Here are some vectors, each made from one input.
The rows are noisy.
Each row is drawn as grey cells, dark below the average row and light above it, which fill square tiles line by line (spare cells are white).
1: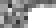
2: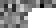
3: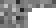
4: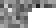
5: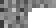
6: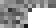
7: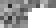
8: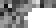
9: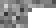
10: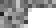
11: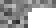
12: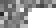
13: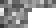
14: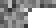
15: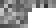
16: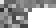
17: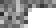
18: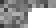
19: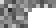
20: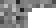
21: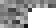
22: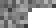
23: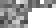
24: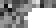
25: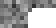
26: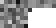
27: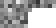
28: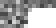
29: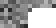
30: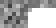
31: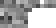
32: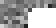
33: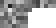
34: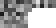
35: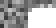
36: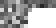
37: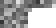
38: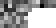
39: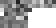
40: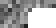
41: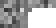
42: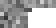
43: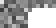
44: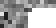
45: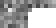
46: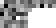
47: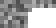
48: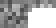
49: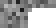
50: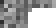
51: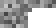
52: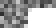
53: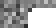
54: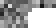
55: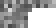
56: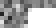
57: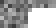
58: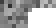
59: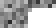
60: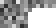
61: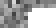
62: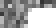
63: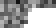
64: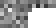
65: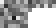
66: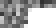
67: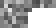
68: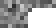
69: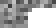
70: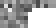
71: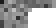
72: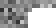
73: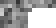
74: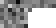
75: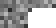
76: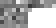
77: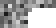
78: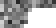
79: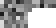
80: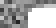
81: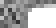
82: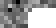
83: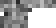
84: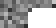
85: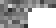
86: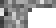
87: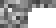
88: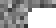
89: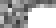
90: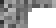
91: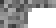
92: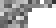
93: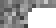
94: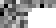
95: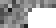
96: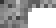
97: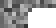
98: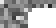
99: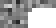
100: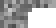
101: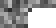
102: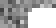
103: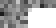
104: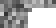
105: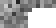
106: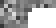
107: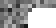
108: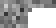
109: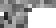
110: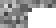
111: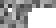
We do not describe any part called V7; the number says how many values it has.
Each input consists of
a point on each of two 5-point lines and a value of V7, together with either a fixed value, or four true/false values.
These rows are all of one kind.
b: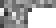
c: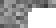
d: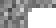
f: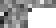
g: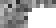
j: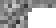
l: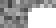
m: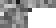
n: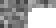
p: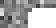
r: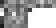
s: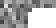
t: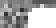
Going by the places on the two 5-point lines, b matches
p and r.
